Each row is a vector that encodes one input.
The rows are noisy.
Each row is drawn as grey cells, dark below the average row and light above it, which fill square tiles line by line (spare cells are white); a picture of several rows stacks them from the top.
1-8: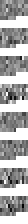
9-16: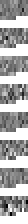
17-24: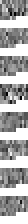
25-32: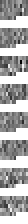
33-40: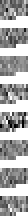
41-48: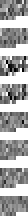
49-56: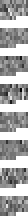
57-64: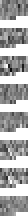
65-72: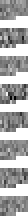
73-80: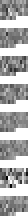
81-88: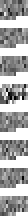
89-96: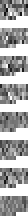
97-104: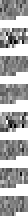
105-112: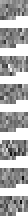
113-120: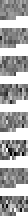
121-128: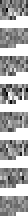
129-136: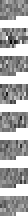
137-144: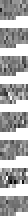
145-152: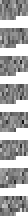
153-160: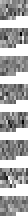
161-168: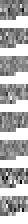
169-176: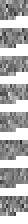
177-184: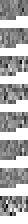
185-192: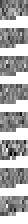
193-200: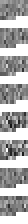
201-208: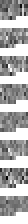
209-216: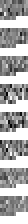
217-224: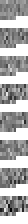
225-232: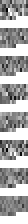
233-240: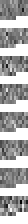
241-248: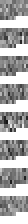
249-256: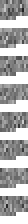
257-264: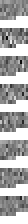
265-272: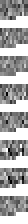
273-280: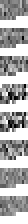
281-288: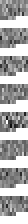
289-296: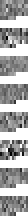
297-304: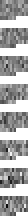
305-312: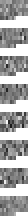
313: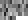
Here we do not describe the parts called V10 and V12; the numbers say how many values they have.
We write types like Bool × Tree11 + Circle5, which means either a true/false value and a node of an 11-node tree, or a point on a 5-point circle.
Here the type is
(Bool × Circle8 + Unit) × V10 + Line9 × V12.
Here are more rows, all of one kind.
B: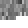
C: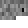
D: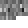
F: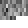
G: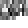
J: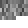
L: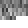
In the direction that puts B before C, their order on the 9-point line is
B, F, L, C, J, D, G.
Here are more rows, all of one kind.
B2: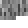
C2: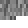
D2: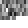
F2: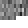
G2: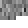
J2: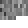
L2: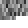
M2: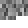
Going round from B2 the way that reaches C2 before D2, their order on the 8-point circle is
B2, C2, J2, L2, D2, F2, G2, M2.
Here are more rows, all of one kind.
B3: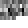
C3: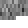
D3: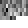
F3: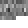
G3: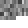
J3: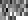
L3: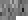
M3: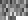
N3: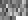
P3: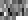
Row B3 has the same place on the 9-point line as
F3, J3 and L3.
